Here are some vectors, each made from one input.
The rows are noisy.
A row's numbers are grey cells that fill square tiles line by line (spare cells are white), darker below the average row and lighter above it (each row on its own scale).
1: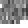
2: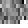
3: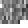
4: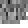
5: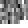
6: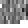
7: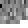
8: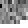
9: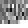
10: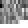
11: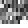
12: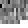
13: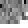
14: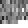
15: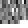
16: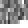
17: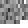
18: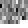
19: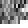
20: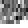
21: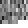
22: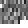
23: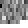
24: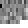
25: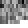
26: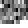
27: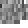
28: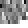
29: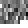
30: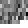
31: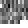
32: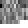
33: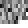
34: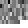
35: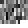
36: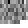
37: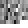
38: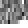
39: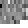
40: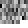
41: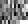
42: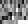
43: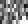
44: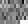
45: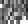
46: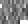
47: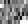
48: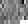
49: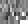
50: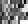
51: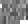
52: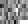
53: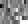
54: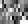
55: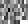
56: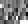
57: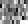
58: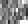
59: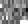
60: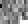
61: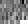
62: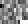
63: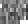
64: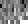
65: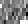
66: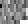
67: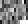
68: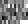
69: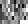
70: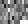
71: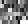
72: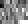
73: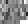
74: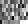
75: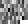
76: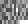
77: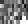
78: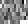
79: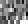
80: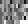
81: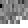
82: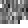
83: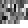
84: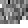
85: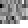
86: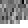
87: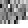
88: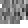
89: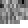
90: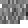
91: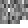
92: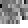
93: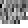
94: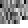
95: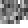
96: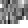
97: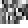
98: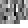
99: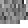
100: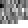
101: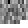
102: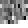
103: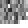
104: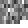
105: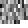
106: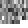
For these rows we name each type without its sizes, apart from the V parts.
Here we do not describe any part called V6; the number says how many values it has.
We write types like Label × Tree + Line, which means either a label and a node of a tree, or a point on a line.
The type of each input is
(Bool × Bool × Bool × Bool + Unit) × Tree × V6.
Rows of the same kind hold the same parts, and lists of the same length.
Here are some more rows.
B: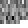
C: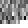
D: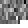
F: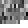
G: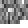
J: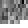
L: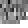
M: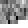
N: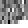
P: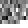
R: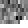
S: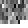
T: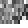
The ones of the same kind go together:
B, C, D, F, G, M, N, P, T
J, L, R, S

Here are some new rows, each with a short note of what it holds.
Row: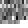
a node of a tree, four true/false values and a value of V6
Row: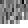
a node of a tree and a value of V6
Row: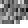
a node of a tree and a value of V6
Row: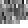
a node of a tree, four true/false values and a value of V6
